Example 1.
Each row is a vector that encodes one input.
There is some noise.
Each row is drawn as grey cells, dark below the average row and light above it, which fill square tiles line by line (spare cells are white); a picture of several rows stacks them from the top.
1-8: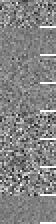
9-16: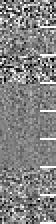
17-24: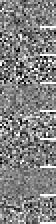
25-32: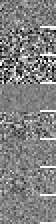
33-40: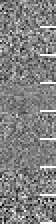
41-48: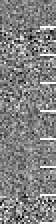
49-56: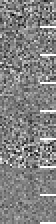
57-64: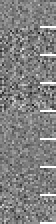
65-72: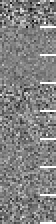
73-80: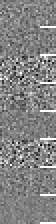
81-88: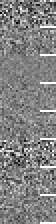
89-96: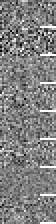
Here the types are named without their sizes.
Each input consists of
a point on a circle and a point on a line, together with either a fixed value, or a node of a tree.
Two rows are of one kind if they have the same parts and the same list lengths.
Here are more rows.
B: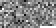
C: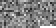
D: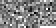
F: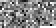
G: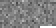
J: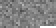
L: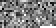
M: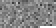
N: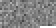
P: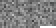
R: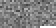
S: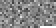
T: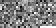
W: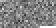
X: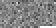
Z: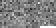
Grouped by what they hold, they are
B, C, D, G, J, L, N, P, R, T, W
F, M, S, X, Z

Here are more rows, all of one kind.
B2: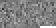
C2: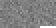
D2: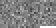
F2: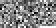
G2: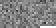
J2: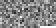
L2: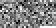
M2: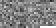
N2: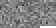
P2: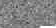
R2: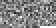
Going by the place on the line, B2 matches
D2, G2, J2 and M2.
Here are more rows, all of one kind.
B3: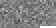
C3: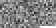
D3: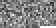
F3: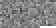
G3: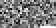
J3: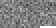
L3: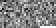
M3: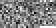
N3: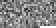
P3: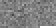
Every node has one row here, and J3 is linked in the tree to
C3 and L3.
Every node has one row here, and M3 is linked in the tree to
P3.
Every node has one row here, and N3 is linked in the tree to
D3 and L3.
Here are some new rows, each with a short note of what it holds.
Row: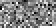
a point on a circle and a point on a line
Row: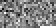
a point on a circle, a point on a line and a node of a tree
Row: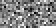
a point on a circle and a point on a line
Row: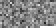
a point on a circle, a point on a line and a node of a tree
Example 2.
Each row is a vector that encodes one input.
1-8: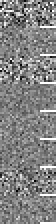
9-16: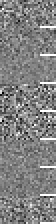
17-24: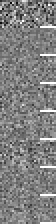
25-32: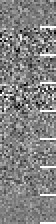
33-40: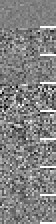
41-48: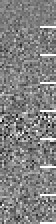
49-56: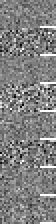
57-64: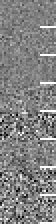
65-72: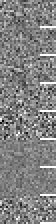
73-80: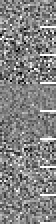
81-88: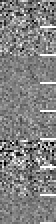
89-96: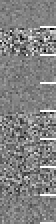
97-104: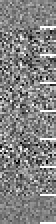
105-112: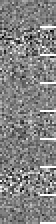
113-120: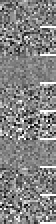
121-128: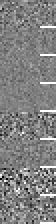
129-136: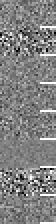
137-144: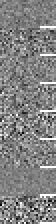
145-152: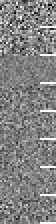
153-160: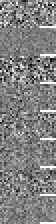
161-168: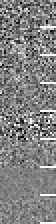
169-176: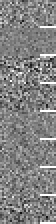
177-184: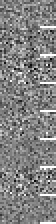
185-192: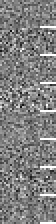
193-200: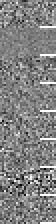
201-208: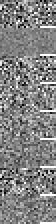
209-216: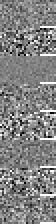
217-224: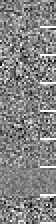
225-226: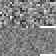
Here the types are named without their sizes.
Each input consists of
a point on a line, together with either a point on each of two circles, or a fixed value.
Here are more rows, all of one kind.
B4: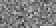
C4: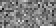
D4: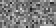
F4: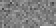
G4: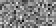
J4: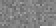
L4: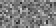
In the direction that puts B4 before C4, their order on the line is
F4, D4, J4, G4, L4, B4, C4.
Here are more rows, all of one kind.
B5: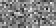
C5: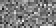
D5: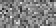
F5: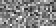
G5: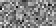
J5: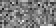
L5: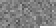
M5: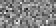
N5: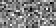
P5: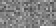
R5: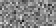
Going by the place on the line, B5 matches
C5, F5, G5 and M5.
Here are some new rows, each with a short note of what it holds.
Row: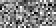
a point on each of two circles and a point on a line
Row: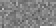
a point on a line
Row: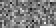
a point on each of two circles and a point on a line
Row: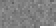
a point on a line
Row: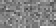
a point on each of two circles and a point on a line
